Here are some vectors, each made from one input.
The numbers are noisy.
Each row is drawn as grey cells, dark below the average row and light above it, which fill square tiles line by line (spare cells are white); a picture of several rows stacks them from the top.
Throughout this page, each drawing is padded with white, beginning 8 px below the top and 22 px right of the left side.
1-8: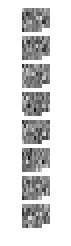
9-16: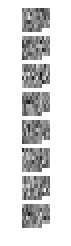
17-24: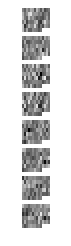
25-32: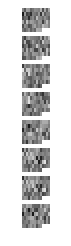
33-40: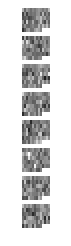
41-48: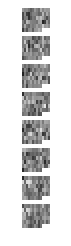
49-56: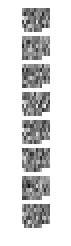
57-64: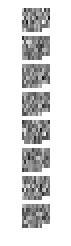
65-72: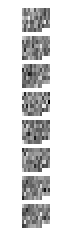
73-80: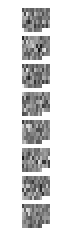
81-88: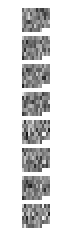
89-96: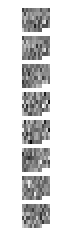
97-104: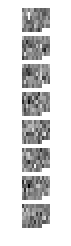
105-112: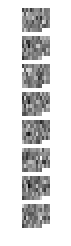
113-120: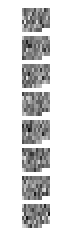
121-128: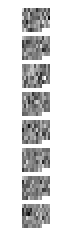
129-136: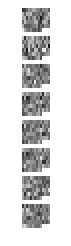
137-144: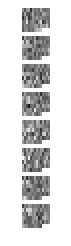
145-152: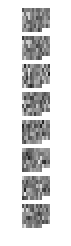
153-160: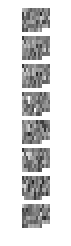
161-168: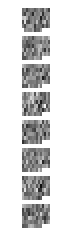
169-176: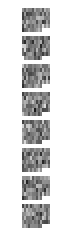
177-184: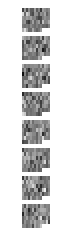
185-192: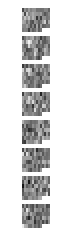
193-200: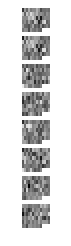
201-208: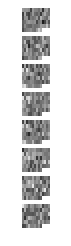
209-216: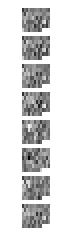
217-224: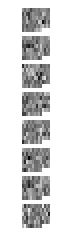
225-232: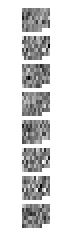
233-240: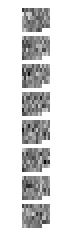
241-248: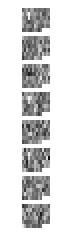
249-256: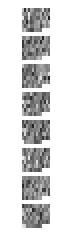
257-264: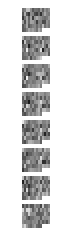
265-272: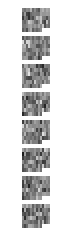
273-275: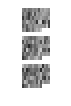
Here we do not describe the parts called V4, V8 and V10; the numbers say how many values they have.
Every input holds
either a point on each of three 7-point lines and a value of V4, or a value of V8 and a value of V10.
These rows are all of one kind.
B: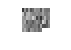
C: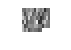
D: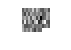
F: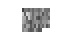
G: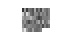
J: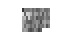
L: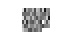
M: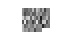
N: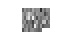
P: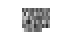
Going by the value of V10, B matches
L, M and N.
